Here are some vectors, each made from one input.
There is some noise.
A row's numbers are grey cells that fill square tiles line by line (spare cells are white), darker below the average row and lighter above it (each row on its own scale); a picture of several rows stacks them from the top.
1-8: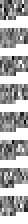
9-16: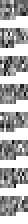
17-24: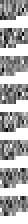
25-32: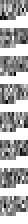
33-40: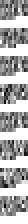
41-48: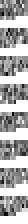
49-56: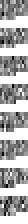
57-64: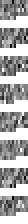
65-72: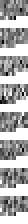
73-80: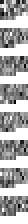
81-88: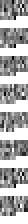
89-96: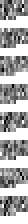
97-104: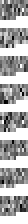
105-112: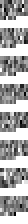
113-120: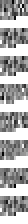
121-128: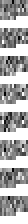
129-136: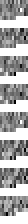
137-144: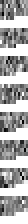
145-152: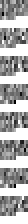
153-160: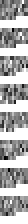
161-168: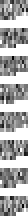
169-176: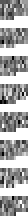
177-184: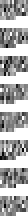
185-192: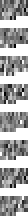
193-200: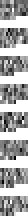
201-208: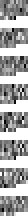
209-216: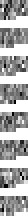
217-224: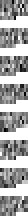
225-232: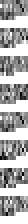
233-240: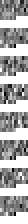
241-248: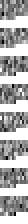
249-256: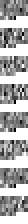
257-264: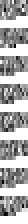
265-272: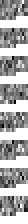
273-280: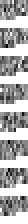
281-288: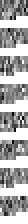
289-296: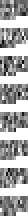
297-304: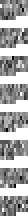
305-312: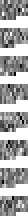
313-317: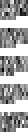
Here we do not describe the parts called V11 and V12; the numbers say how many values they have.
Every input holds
either a point on a 9-point line and a value of V11, or a true/false value and a value of V12.
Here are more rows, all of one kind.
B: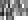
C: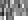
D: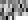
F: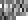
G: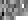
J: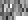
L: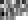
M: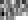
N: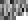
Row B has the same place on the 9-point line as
G and L.
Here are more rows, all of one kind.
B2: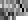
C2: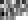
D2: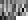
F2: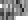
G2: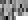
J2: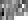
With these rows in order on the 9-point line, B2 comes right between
F2 and G2.
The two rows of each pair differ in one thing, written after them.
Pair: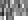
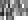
the place on the 9-point line
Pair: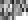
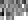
the place on the 9-point line
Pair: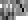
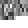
the value of V11
